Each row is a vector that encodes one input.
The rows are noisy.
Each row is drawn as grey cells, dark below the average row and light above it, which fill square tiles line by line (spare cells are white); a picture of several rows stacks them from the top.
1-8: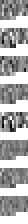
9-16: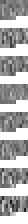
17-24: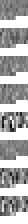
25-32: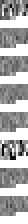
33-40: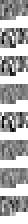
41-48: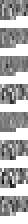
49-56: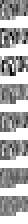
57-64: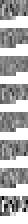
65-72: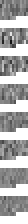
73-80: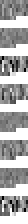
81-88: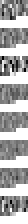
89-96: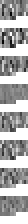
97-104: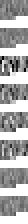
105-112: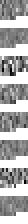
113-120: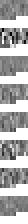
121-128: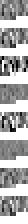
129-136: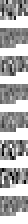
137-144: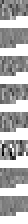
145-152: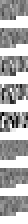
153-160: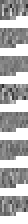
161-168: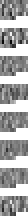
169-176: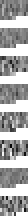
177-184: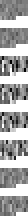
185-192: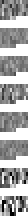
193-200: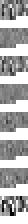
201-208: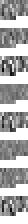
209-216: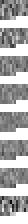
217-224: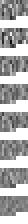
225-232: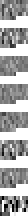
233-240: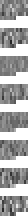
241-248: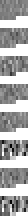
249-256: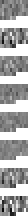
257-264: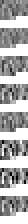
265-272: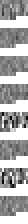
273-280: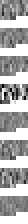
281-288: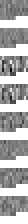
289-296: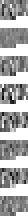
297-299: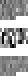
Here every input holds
either a fixed value, or a node of a 9-node tree and a node of a 13-node tree.
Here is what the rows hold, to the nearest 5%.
A few of them hold a fixed value. The rest hold a node of a 9-node tree and a node of a 13-node tree.
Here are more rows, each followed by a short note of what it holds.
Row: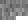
a node of a 9-node tree and a node of a 13-node tree
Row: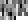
a fixed value
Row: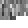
a node of a 9-node tree and a node of a 13-node tree
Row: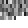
a fixed value
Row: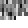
a fixed value
